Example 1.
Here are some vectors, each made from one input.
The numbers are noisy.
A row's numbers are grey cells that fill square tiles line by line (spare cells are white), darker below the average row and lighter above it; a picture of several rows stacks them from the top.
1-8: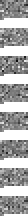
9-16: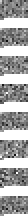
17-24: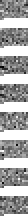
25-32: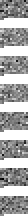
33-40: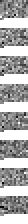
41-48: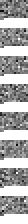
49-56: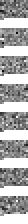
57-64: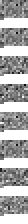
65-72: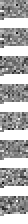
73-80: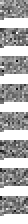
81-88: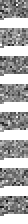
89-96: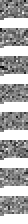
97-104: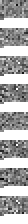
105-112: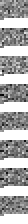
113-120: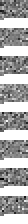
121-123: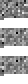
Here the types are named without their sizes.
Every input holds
a point on a circle and a label.
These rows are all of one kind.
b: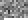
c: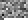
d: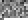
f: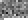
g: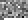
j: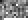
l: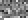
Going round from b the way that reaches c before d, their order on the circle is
b, g, c, d, l, f, j.
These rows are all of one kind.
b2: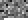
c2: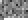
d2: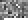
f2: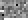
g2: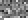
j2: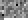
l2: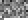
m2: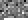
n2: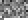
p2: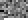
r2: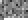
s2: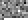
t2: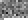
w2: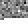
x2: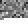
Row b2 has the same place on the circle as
c2, l2, n2 and r2.
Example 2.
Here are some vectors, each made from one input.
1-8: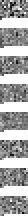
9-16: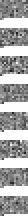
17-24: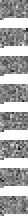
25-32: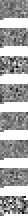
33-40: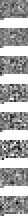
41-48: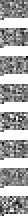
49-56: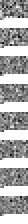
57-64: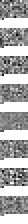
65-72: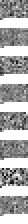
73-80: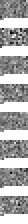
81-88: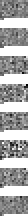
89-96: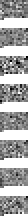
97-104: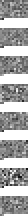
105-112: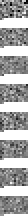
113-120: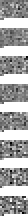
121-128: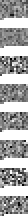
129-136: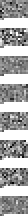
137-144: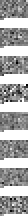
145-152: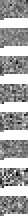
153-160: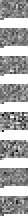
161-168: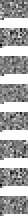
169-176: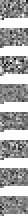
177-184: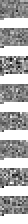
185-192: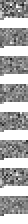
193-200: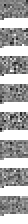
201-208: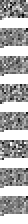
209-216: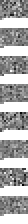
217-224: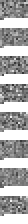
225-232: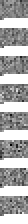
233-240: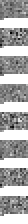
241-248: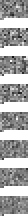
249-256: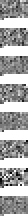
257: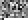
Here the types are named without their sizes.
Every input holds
a node of a tree and a true/false value.
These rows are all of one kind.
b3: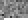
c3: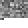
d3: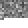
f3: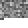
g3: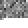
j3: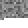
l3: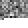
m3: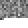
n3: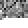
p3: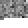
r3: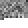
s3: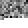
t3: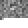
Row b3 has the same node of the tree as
g3, l3, n3 and s3.
